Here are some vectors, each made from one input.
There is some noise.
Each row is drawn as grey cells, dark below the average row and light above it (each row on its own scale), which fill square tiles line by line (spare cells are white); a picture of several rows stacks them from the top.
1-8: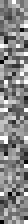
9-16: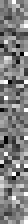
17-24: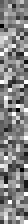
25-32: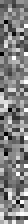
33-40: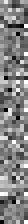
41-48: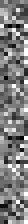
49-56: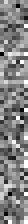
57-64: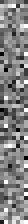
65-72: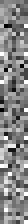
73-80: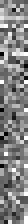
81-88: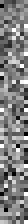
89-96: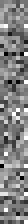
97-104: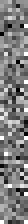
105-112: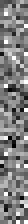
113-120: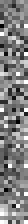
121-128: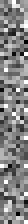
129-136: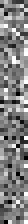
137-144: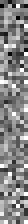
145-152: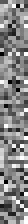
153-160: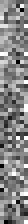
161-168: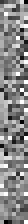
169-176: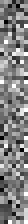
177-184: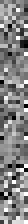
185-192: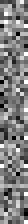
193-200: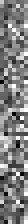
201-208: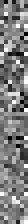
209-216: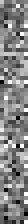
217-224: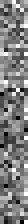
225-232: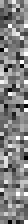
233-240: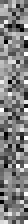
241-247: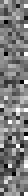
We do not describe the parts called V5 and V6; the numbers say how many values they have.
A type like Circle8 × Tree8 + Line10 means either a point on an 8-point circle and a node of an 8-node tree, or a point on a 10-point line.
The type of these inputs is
(Line7 + Line11) × V5 + V6.
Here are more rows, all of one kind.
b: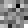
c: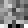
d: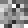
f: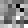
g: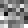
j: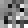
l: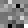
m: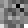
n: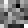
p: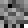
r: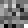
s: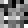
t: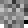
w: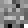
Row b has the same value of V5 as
c, l, n and w.
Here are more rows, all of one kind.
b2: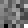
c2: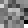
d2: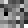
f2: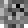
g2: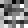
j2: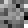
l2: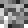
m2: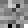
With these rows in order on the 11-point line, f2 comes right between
d2 and g2.
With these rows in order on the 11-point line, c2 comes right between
b2 and d2.
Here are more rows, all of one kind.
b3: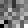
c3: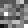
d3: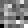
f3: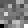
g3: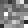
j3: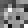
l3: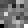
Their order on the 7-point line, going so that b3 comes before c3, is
j3, b3, l3, f3, d3, c3, g3.
